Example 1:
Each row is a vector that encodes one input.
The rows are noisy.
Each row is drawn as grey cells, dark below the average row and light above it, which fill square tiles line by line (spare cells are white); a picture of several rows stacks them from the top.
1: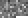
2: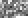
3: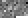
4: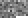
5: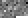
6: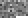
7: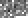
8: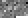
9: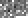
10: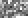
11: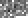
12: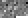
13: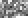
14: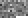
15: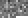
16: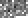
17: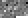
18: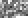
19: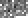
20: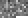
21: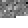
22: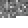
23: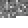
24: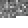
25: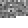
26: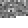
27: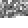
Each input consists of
a point on a 5-point line.
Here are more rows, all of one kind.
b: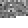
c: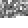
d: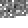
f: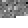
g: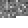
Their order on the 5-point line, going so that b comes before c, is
d, g, f, b, c.
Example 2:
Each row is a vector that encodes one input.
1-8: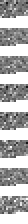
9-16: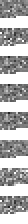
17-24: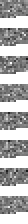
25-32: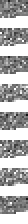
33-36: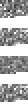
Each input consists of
a point on a 6-point line.
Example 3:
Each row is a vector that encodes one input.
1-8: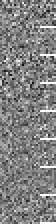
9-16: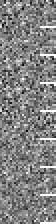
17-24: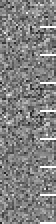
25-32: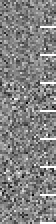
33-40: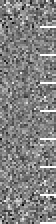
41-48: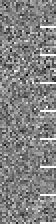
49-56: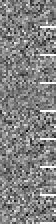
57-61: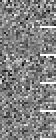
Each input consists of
a point on an 8-point line.
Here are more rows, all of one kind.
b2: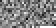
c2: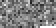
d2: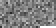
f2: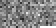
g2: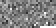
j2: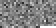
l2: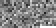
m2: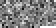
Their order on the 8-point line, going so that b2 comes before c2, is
b2, l2, f2, j2, d2, g2, c2, m2.
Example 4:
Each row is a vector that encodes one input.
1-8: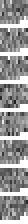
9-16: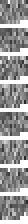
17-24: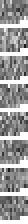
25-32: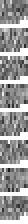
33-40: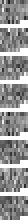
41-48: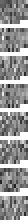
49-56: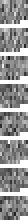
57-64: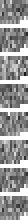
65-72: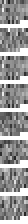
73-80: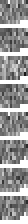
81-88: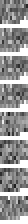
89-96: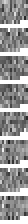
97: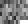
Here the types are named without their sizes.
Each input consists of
a point on a circle.
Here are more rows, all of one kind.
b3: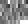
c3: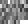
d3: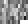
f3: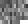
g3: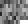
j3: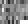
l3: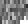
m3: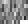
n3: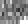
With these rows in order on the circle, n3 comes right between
b3 and l3.
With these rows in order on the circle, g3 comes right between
f3 and j3.
